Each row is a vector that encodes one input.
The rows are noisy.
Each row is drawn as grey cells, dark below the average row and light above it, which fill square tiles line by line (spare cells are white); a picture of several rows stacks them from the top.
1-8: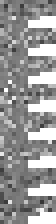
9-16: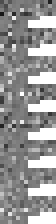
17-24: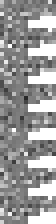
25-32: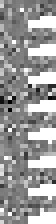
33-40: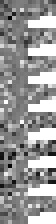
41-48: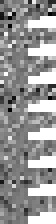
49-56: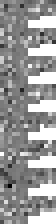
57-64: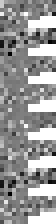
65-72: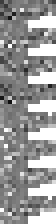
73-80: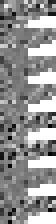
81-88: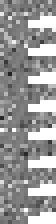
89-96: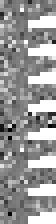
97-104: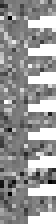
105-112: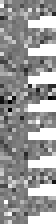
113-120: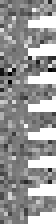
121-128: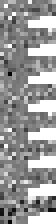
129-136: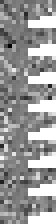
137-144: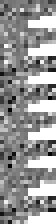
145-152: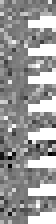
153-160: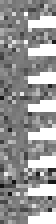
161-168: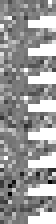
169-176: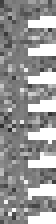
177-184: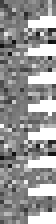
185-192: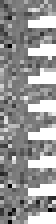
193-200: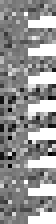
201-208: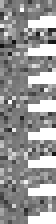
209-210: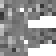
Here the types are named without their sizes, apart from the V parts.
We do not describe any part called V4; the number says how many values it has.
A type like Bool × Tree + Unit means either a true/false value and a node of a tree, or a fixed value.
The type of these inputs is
(Bool × Bool × Bool + Tree) × Label + V4.
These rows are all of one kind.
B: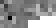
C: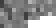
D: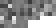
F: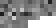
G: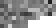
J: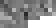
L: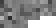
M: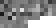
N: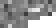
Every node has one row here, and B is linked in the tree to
N.
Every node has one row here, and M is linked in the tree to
C, J and L.
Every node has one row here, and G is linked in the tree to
F.
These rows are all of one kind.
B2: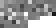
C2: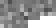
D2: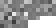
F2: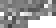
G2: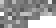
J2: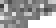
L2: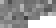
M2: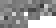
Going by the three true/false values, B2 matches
D2 and M2.
